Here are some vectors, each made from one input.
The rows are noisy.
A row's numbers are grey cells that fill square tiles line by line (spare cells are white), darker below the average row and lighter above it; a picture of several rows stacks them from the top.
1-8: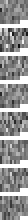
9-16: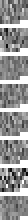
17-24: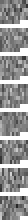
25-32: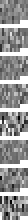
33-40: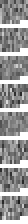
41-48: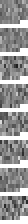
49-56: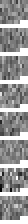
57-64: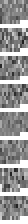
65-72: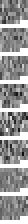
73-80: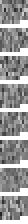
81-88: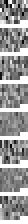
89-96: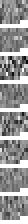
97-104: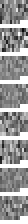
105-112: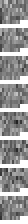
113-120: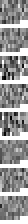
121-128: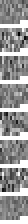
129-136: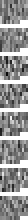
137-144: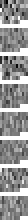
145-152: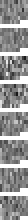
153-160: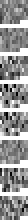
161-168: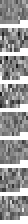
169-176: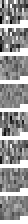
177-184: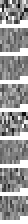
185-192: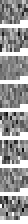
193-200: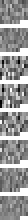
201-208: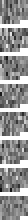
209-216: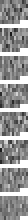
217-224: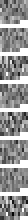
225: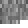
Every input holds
a point on a 13-point line, together with either a point on a 5-point line, or a point on a 13-point line.
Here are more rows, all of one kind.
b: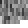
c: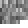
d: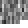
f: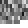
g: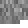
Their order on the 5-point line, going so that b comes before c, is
f, b, c, d, g.
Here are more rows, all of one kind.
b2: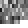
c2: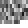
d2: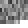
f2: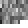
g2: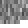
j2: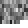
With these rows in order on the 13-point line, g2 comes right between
c2 and d2.
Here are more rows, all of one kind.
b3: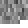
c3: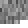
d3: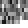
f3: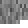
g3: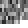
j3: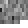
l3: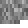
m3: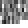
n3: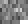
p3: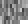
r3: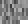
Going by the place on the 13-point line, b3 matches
c3, j3, m3 and p3.
